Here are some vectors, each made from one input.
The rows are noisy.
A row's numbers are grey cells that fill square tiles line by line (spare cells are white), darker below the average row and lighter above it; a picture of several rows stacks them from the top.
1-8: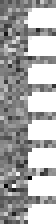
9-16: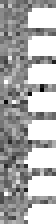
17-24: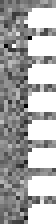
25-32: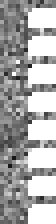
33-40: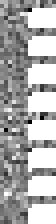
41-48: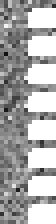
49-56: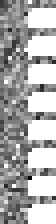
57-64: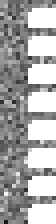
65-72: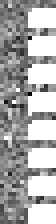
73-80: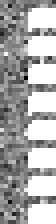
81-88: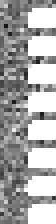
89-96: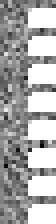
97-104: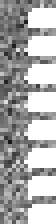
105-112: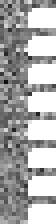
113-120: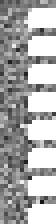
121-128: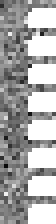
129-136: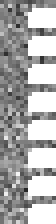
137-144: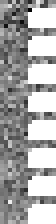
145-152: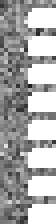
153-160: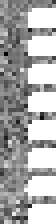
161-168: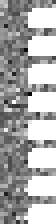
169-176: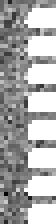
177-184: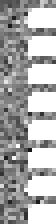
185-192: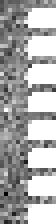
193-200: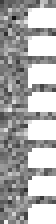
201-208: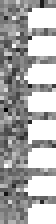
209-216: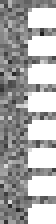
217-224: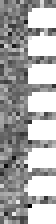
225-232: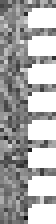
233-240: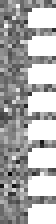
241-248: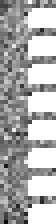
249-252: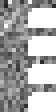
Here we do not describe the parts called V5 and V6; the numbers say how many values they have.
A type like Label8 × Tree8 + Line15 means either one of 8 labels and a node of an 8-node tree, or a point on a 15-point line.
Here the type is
(Bool × (Line7 + V6) + Line4) × V5.
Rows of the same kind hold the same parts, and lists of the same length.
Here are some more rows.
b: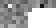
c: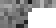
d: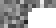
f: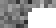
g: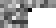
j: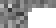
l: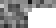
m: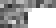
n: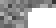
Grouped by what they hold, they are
b, d, m, n
c, f, j, l
g

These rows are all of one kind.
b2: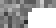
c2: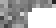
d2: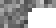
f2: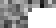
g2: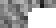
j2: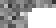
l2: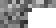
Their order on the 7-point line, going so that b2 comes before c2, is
j2, d2, b2, c2, f2, g2, l2.
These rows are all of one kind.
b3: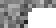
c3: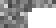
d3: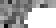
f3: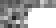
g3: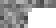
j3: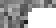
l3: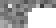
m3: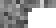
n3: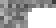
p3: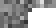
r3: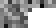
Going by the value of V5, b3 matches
j3, m3 and p3.
